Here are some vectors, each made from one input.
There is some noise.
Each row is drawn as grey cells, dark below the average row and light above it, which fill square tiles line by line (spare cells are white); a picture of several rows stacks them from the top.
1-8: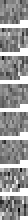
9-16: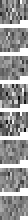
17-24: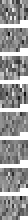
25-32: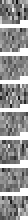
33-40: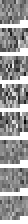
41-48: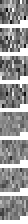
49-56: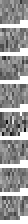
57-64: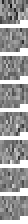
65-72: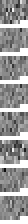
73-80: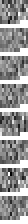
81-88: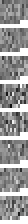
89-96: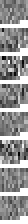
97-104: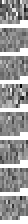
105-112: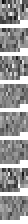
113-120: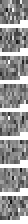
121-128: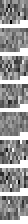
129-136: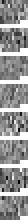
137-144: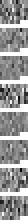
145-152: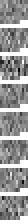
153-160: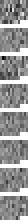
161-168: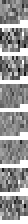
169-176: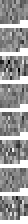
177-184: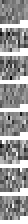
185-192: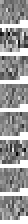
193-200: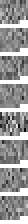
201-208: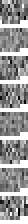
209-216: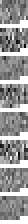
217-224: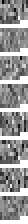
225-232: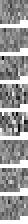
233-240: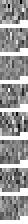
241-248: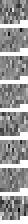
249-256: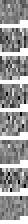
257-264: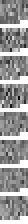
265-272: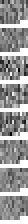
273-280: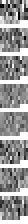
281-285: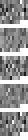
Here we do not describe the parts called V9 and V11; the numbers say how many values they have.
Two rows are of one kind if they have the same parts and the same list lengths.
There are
3 kinds of row.
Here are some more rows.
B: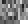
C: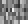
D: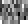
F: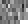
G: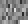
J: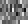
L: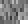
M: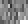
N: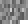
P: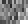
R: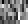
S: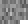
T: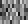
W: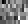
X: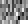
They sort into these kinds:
B, F, S, W
C, D, J, T
G, L, M, N, P, R, X

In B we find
a value of V9 and a value of V11.
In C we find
a point on a 10-point circle and a true/false value.
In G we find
a point on a 10-point line and a value of V9.
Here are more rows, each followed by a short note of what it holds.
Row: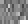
a value of V9 and a value of V11
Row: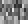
a point on a 10-point circle and a true/false value
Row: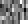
a point on a 10-point circle and a true/false value
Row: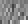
a point on a 10-point line and a value of V9
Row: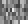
a point on a 10-point circle and a true/false value
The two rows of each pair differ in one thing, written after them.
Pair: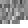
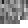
the value of V9
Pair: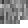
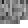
the place on the 10-point line
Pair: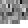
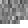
the value of V9
